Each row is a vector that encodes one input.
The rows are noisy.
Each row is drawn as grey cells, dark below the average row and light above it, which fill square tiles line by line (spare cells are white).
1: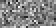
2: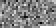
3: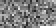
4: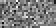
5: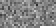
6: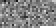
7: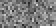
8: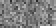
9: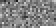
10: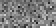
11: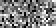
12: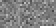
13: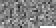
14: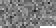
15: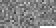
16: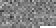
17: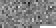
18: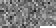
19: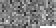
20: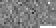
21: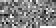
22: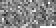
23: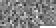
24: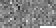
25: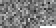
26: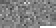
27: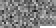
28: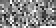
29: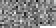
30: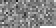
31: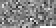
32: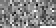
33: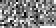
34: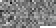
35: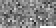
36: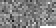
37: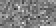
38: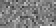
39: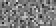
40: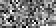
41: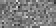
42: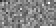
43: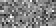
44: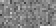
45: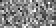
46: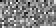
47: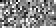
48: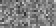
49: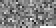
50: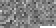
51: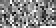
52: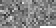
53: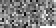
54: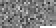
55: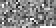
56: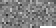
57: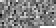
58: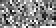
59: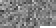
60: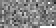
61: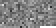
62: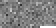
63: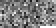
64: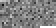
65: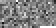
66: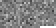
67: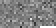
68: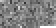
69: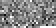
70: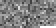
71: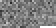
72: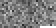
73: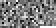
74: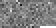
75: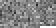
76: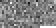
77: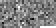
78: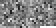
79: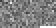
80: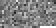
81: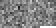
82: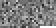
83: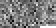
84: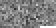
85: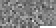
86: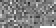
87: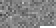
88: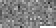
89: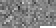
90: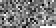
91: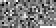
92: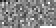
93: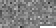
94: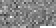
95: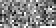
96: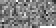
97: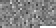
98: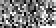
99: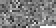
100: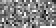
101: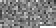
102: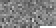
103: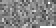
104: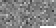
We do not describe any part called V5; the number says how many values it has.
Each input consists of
a point on a 7-point line and a value of V5, together with either a point on a 9-point circle, or a fixed value.
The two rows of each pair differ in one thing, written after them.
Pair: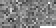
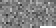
the place on the 7-point line
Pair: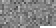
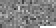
the value of V5
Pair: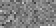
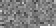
the place on the 7-point line
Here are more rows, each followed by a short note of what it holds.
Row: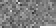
a point on a 9-point circle, a point on a 7-point line and a value of V5
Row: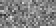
a point on a 7-point line and a value of V5
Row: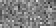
a point on a 7-point line and a value of V5
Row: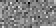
a point on a 9-point circle, a point on a 7-point line and a value of V5
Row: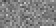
a point on a 7-point line and a value of V5
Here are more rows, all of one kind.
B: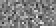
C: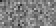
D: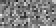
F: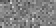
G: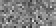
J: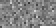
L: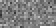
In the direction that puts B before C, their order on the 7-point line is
B, J, G, F, L, C, D.
